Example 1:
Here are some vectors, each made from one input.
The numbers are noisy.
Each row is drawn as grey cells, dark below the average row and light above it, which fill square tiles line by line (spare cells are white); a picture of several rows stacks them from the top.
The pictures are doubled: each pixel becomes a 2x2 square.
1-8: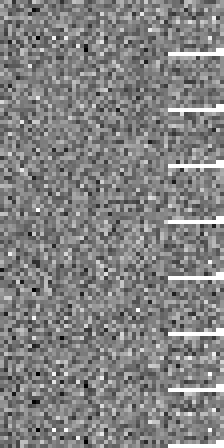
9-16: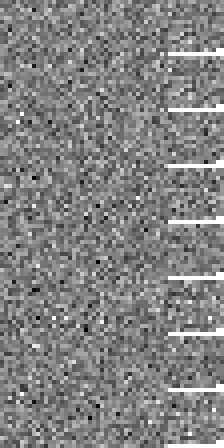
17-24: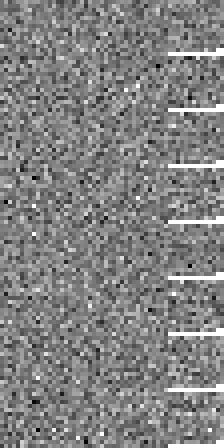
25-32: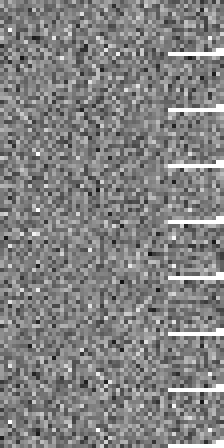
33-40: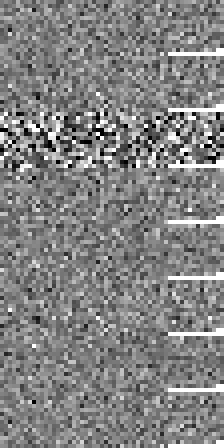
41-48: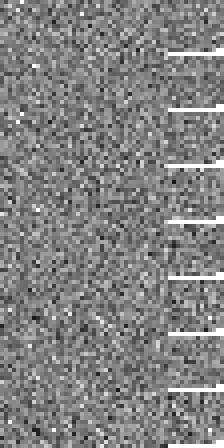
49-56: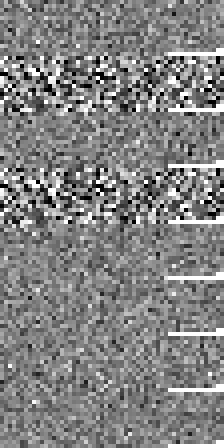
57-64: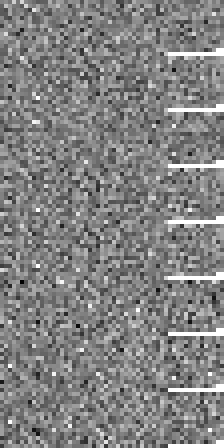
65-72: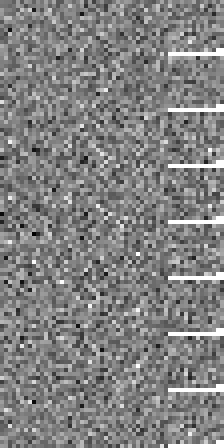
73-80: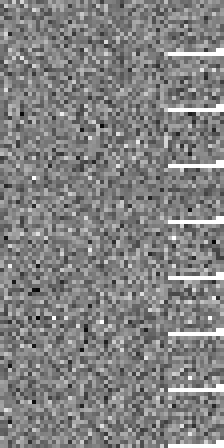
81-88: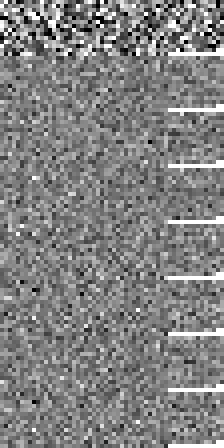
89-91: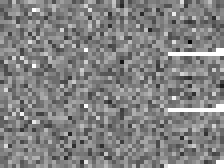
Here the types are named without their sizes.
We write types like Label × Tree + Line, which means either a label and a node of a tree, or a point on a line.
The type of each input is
List(Line).
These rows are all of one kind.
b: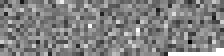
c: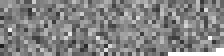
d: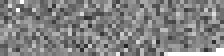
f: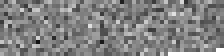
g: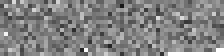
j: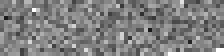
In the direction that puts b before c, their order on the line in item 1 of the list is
b, f, j, g, d, c.
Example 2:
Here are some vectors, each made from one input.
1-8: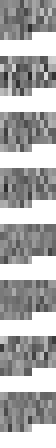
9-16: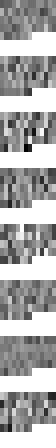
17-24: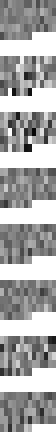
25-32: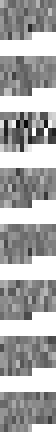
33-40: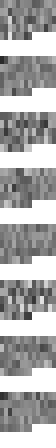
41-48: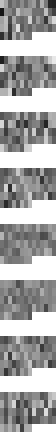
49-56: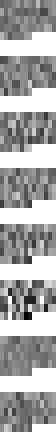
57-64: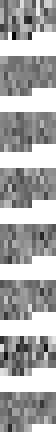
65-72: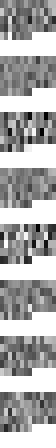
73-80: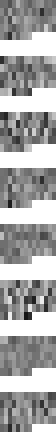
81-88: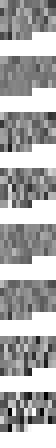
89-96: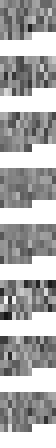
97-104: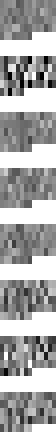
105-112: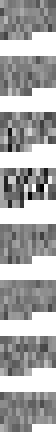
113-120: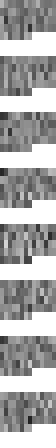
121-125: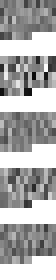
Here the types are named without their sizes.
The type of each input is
List(Circle).
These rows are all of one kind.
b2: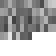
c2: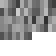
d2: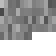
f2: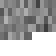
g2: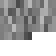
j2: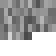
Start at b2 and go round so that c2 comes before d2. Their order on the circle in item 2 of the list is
b2, g2, c2, f2, d2, j2.
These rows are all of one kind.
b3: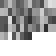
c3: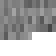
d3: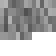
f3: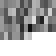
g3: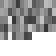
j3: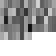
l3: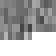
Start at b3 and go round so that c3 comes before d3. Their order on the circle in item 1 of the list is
b3, c3, g3, d3, j3, l3, f3.
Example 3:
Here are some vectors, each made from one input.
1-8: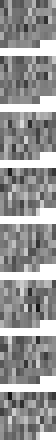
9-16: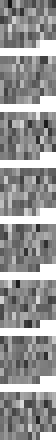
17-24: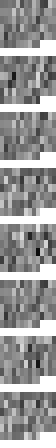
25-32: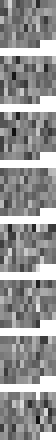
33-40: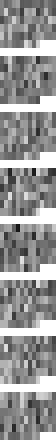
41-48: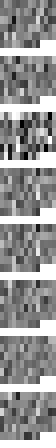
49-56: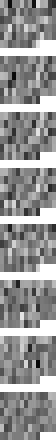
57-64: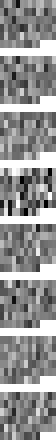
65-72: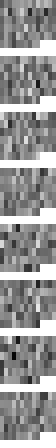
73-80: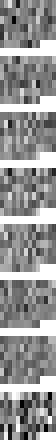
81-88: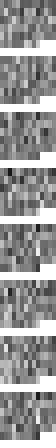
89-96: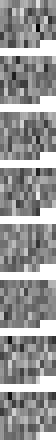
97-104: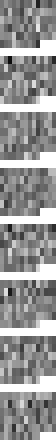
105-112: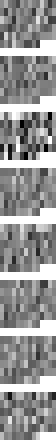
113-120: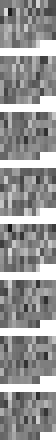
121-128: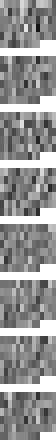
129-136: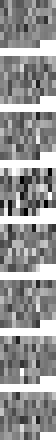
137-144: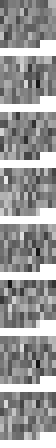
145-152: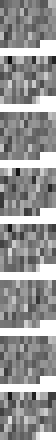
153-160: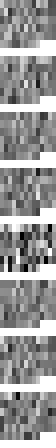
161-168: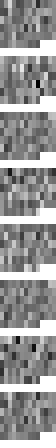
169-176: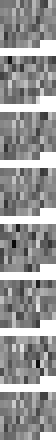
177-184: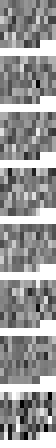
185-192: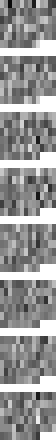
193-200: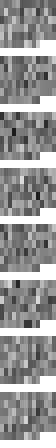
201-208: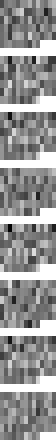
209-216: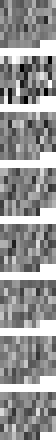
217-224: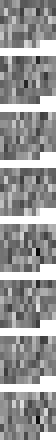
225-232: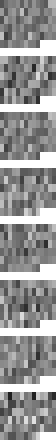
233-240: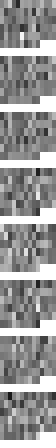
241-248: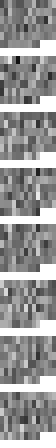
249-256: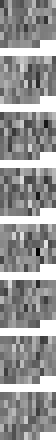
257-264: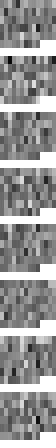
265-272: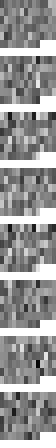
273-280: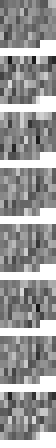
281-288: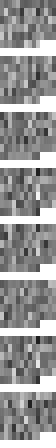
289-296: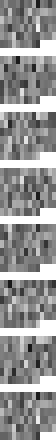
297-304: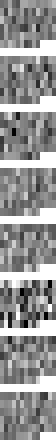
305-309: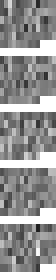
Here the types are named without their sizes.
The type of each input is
List(Line).
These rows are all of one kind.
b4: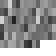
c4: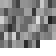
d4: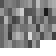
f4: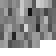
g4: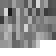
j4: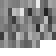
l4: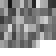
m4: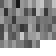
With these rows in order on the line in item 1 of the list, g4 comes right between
f4 and l4.
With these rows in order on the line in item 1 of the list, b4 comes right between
c4 and m4.
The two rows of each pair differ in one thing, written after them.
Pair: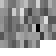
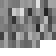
the place on the line in item 2 of the list
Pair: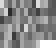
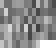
the place on the line in item 2 of the list
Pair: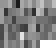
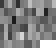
the place on the line in item 2 of the list
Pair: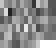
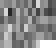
the place on the line in item 2 of the list
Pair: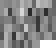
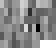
the place on the line in item 2 of the list
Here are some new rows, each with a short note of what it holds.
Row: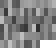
a list of two items
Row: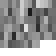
a list of two items
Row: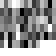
the empty list
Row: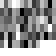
the empty list
